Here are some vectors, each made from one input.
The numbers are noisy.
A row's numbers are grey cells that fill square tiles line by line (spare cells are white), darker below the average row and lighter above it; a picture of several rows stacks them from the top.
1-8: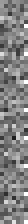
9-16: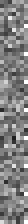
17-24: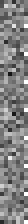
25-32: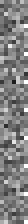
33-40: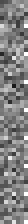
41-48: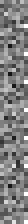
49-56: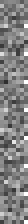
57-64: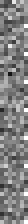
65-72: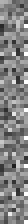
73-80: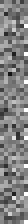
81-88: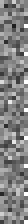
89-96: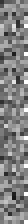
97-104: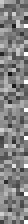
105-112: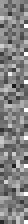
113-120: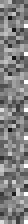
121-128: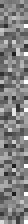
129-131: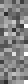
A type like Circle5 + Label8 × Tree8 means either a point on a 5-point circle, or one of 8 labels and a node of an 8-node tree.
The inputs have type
Bool × Bool × Bool × Bool.
